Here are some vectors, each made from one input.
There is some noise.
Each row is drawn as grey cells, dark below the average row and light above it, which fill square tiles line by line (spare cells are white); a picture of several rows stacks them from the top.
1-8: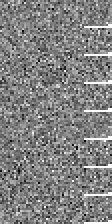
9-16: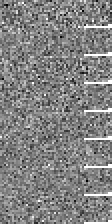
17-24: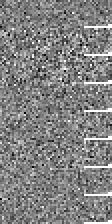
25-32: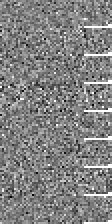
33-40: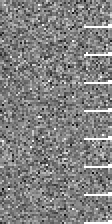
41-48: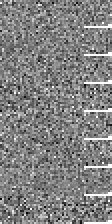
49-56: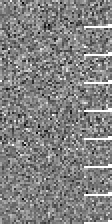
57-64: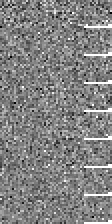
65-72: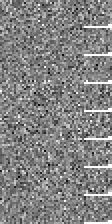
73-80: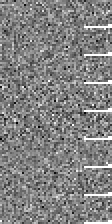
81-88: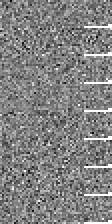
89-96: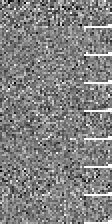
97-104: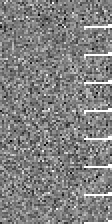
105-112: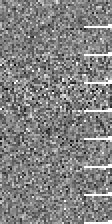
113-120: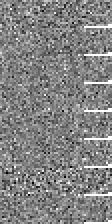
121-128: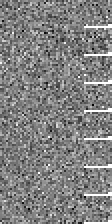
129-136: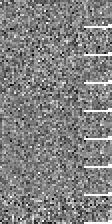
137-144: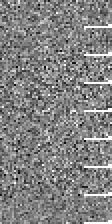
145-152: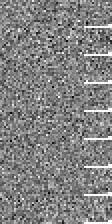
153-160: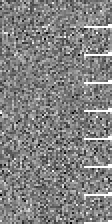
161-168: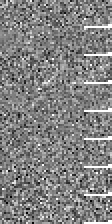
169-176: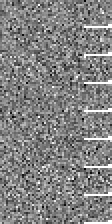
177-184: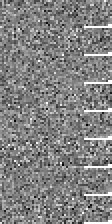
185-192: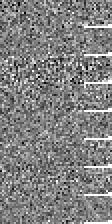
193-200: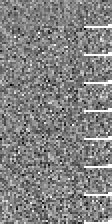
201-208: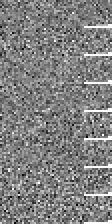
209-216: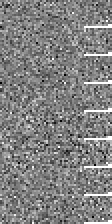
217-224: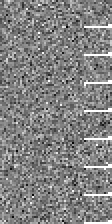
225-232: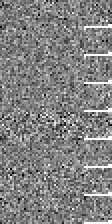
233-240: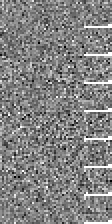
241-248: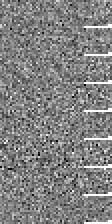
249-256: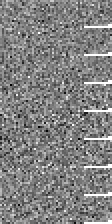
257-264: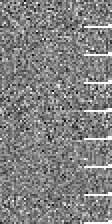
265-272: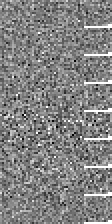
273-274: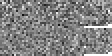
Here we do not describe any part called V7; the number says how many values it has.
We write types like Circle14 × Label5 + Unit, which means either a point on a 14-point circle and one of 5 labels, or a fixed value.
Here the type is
(Bool × Bool × Bool + Unit) × Line9 × Tree14 × V7.
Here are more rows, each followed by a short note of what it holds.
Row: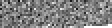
a point on a 9-point line, a node of a 14-node tree and a value of V7
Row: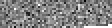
a point on a 9-point line, a node of a 14-node tree and a value of V7
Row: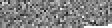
a point on a 9-point line, a node of a 14-node tree and a value of V7
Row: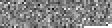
a point on a 9-point line, a node of a 14-node tree, three true/false values and a value of V7
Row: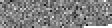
a point on a 9-point line, a node of a 14-node tree and a value of V7
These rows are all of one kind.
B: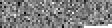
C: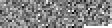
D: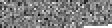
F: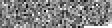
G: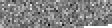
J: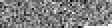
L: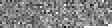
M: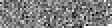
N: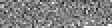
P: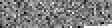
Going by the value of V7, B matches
D, G and N.
